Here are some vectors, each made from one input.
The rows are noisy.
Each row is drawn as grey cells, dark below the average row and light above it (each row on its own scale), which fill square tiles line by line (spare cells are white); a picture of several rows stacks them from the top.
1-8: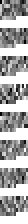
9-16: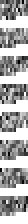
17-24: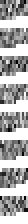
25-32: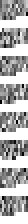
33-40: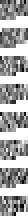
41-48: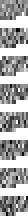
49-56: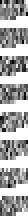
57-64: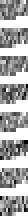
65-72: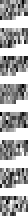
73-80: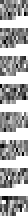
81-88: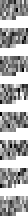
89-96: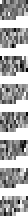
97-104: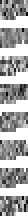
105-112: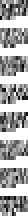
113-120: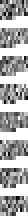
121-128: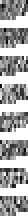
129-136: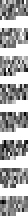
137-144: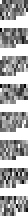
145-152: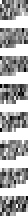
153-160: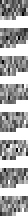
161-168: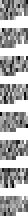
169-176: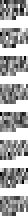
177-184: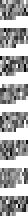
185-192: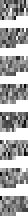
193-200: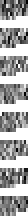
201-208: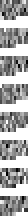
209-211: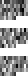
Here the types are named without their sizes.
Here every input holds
a true/false value, together with either a point on a circle, or a point on a line.
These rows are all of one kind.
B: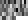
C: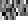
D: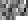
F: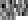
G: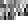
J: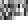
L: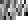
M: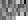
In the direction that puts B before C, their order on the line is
D, F, G, B, J, C, M, L.
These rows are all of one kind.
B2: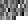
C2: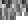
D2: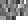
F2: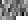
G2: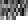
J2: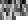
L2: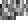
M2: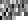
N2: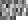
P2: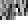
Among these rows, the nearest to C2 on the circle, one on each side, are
F2 and J2.
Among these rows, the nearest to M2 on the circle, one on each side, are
G2 and P2.
